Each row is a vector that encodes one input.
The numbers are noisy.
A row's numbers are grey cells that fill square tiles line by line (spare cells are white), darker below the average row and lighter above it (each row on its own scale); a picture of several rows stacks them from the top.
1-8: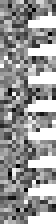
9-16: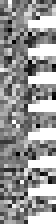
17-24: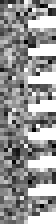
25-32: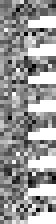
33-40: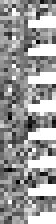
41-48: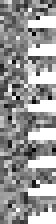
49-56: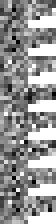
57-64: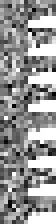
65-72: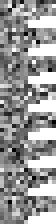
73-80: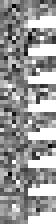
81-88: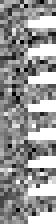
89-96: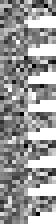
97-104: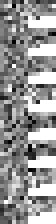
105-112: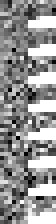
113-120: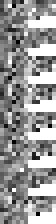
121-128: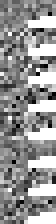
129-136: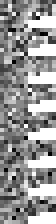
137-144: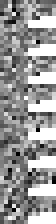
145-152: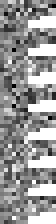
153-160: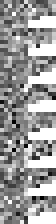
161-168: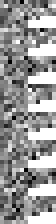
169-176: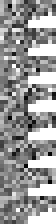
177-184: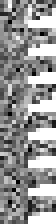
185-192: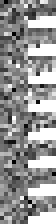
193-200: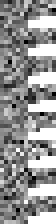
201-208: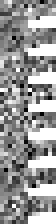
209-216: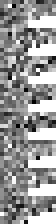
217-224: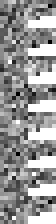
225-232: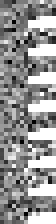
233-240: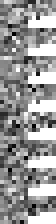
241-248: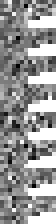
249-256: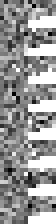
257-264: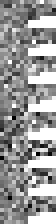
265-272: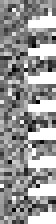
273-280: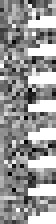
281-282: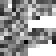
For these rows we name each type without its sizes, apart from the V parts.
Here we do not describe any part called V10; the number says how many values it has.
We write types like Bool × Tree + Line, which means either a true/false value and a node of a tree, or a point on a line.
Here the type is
Label × Label × Line × (Line + V10).
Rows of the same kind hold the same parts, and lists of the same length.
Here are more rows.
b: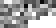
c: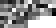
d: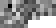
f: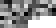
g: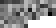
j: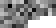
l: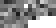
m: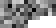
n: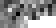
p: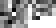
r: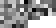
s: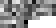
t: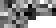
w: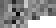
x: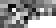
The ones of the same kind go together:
b, c, d, f, s, x
g, j, l, m, n, p, r, t, w

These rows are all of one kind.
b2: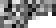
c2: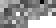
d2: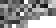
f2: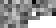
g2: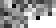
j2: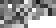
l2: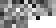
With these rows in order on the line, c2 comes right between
b2 and g2.
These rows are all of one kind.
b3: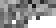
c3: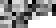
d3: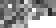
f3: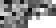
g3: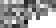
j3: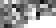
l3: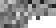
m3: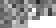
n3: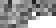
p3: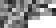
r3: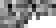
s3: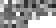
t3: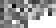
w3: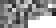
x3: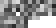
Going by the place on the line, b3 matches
d3, j3, m3 and s3.
